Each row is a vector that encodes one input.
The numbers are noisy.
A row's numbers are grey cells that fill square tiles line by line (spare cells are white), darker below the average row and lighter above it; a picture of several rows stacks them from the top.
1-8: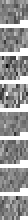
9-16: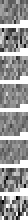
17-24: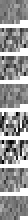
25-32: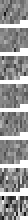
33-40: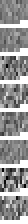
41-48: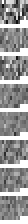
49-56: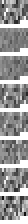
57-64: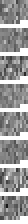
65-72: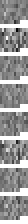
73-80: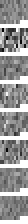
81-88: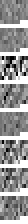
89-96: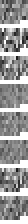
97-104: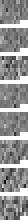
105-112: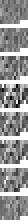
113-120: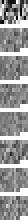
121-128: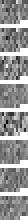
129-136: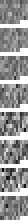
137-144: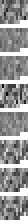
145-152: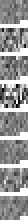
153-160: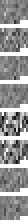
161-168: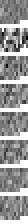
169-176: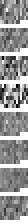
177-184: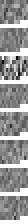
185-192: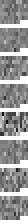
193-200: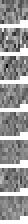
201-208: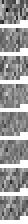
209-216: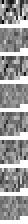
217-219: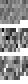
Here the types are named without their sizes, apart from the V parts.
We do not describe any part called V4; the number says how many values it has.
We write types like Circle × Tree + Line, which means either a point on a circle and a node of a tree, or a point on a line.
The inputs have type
Line × (Line + List(V4)).
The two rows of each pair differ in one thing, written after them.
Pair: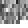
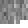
the value of V4 in item 1 of the list
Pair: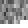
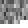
the value of V4 in item 2 of the list
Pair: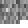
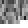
the value of V4 in item 1 of the list
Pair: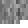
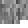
the value of V4 in item 1 of the list
